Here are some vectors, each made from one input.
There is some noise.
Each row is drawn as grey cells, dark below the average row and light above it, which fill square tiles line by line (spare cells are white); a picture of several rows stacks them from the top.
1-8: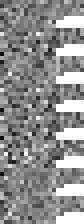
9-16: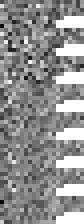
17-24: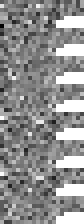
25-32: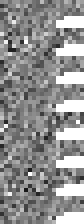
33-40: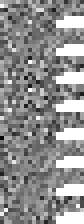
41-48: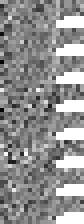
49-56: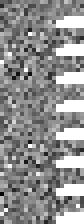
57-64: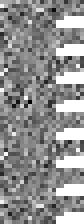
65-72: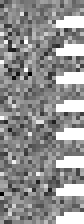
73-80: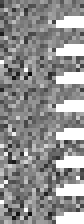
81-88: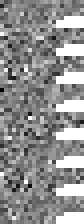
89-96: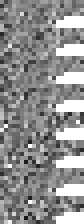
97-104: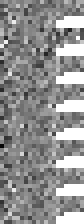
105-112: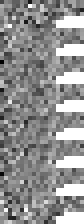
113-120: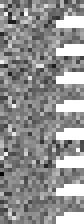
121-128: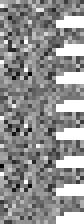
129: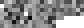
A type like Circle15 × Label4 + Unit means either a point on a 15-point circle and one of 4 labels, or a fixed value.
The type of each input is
Bool × (Line4 + Line5) + Label6.
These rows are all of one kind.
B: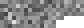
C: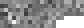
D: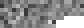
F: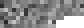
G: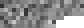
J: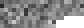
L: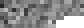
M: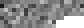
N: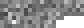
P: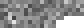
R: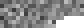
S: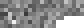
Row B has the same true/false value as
C, N, P and S.
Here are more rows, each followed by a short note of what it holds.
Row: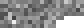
a point on a 5-point line and a true/false value
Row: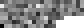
one of 6 labels
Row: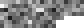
one of 6 labels
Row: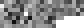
one of 6 labels
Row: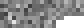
a point on a 5-point line and a true/false value
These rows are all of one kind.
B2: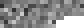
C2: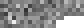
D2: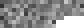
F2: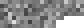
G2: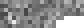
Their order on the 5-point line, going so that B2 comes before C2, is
B2, G2, C2, F2, D2.
